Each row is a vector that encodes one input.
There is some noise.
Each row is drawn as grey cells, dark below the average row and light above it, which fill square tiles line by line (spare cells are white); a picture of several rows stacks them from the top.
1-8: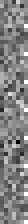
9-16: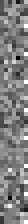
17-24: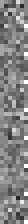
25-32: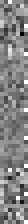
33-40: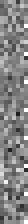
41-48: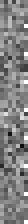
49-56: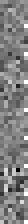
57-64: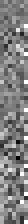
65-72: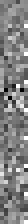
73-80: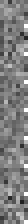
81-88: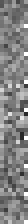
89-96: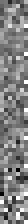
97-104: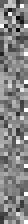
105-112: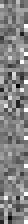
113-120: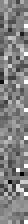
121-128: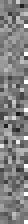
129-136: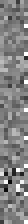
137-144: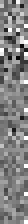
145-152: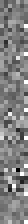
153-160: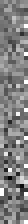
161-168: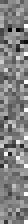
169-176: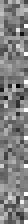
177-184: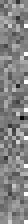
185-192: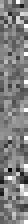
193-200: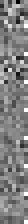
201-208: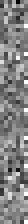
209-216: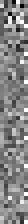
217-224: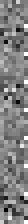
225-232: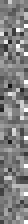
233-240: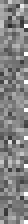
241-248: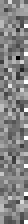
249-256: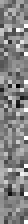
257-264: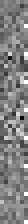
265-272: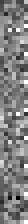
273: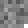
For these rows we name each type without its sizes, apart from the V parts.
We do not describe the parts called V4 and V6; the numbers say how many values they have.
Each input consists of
a value of V4, together with either a point on a line and a true/false value, or a value of V6.
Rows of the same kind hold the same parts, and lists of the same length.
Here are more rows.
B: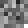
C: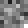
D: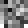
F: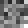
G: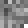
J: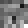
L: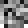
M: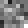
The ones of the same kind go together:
B, C, G, J, L, M
D, F

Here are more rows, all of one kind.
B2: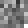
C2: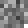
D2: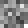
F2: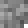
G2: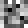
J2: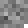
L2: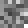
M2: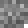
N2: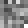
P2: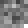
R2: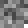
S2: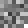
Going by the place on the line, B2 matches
F2, J2 and S2.
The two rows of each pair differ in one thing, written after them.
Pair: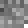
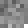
the value of V6
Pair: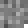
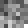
the value of V4
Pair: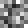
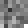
the value of V6
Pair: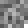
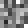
the value of V4
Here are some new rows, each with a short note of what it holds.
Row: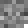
a value of V4 and a value of V6
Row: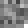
a point on a line, a true/false value and a value of V4
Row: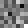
a value of V4 and a value of V6
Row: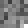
a point on a line, a true/false value and a value of V4
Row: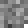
a value of V4 and a value of V6
